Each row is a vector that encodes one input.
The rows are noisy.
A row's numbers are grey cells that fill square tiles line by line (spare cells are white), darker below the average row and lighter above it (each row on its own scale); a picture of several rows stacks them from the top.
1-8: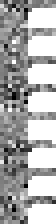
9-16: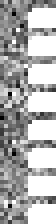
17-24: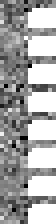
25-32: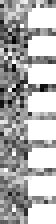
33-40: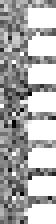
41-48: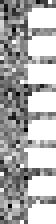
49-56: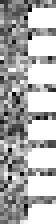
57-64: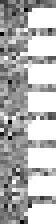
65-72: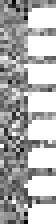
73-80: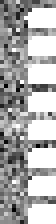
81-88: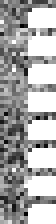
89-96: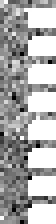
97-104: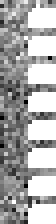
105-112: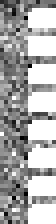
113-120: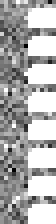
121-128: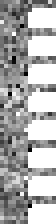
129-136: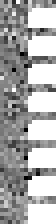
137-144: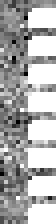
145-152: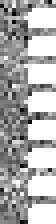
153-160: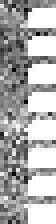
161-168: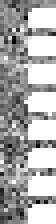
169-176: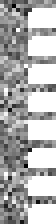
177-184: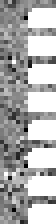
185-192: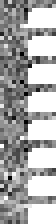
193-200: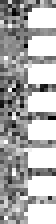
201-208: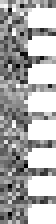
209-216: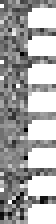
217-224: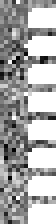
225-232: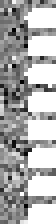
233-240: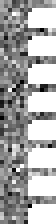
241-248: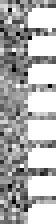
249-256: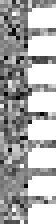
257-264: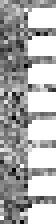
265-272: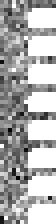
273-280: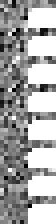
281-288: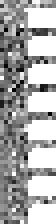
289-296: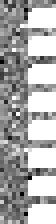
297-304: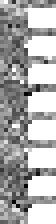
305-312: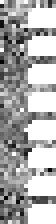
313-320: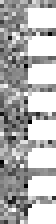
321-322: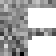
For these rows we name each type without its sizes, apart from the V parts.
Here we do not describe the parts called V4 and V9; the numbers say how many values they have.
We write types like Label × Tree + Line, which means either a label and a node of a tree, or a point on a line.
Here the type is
Circle + (Line + V4) × (Line + V9).
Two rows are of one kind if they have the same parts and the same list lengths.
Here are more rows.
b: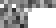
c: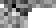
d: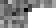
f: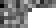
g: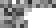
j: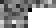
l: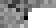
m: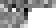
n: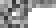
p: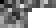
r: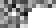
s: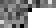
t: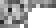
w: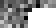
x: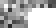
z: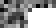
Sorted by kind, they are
b, g
c, l, m, n, r
d, j, p, s, w
f, z
t, x

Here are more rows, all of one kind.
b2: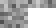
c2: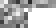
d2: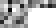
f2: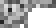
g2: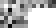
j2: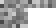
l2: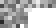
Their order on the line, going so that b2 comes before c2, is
g2, b2, d2, c2, f2, l2, j2.
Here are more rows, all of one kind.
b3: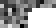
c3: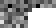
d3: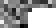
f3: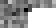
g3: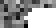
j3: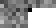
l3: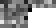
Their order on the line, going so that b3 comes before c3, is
b3, c3, f3, j3, l3, g3, d3.
